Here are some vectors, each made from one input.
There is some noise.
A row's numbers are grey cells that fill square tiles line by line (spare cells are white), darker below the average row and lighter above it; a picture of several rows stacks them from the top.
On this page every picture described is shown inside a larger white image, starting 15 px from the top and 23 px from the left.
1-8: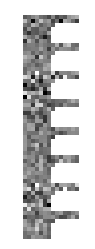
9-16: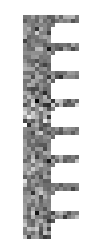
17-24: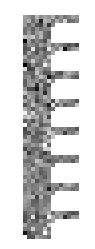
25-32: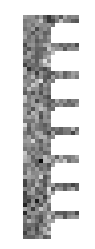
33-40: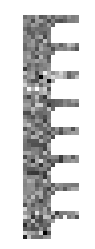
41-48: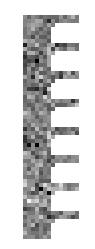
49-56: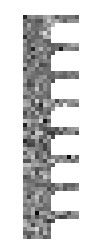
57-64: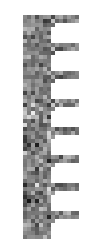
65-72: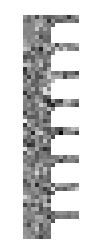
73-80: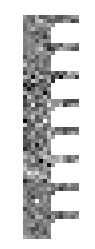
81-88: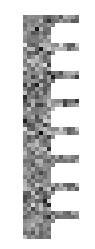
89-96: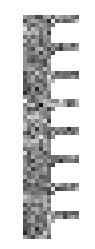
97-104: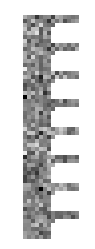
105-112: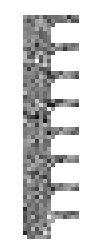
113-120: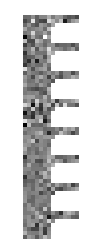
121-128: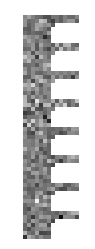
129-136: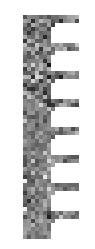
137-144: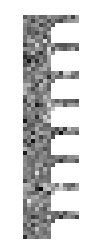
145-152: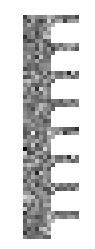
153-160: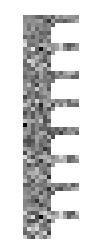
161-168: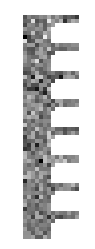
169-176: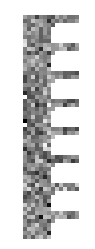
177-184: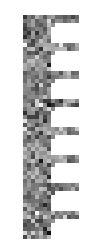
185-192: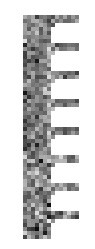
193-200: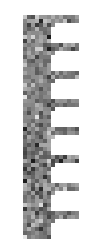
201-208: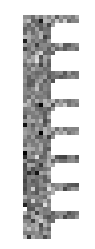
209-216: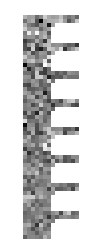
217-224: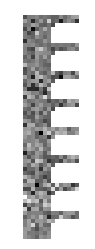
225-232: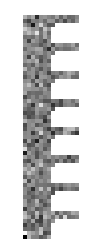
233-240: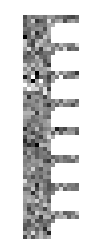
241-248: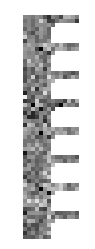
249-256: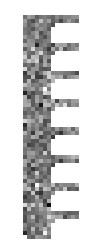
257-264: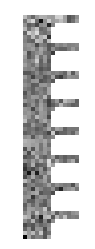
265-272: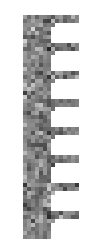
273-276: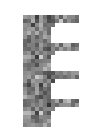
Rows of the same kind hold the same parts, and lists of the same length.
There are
5 kinds of row.
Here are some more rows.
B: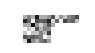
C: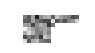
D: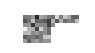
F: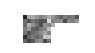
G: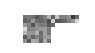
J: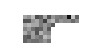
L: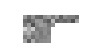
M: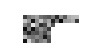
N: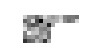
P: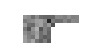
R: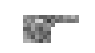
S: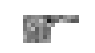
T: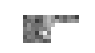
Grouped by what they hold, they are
B, D, S
C, L, M
F, N, T
G, P, R
J

